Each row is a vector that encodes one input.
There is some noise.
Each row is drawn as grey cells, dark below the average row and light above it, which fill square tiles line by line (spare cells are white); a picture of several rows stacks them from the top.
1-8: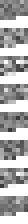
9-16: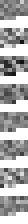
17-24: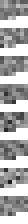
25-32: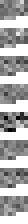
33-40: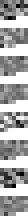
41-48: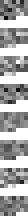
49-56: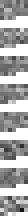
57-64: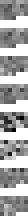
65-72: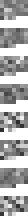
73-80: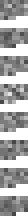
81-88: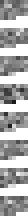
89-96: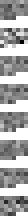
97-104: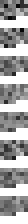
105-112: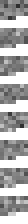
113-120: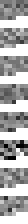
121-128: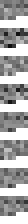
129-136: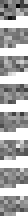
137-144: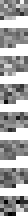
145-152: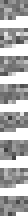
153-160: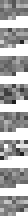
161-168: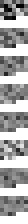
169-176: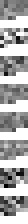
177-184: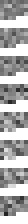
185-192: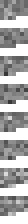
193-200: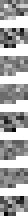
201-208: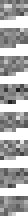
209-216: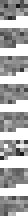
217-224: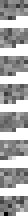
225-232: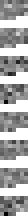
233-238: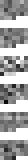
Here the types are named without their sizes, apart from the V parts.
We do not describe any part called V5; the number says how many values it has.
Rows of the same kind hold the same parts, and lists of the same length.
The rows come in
5 kinds.
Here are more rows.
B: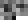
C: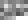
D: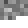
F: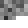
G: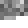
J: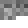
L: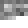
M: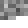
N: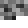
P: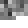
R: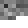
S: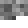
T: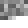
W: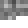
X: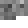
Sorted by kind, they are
B, G, N, S, X
C, F, L, M, T, W
D
J, R
P

